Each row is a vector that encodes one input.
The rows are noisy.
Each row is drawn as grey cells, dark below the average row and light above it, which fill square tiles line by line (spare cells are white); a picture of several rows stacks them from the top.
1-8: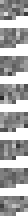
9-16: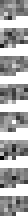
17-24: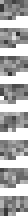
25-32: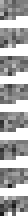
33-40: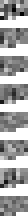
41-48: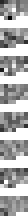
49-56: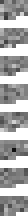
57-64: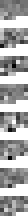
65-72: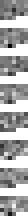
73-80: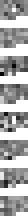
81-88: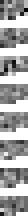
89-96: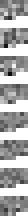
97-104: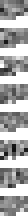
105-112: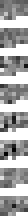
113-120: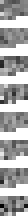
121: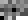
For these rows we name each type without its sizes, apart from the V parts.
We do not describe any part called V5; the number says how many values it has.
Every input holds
a label, together with either three true/false values, or a value of V5.
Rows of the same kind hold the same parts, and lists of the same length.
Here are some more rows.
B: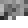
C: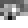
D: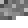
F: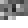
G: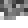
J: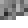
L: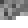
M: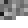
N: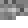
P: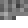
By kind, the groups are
B, C, G, J, L, N
D, F, M, P

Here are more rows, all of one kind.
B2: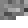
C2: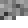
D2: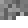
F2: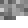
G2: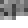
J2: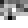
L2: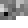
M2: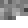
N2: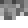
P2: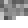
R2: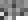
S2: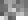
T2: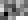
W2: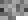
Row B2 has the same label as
F2, J2, L2 and M2.
